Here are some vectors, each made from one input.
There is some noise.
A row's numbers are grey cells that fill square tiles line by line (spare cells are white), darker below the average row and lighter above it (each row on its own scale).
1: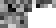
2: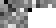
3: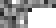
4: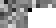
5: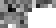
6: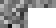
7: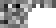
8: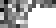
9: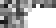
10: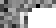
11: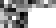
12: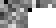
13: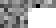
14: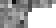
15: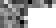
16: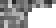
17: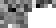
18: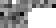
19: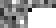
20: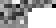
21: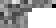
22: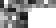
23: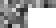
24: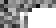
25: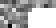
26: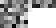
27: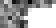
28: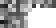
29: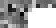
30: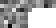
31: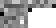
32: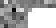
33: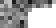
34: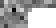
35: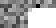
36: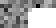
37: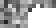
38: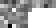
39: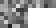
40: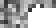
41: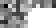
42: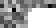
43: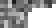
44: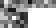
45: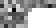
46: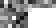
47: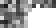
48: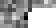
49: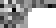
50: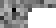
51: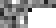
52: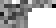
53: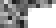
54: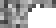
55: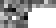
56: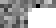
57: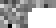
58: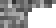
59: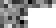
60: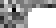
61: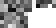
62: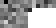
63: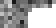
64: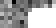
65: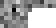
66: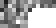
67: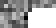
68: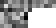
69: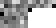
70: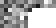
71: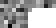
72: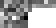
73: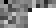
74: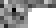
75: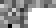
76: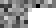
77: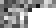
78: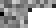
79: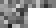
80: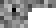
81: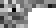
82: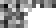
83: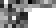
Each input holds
one of 8 labels and a point on a 5-point line.
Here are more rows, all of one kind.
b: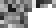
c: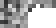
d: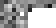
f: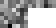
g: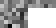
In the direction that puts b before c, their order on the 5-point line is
f, g, b, c, d.
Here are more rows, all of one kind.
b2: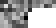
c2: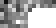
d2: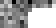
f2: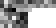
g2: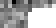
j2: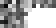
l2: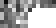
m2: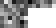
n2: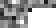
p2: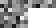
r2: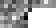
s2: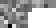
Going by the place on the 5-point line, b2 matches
c2, l2 and n2.
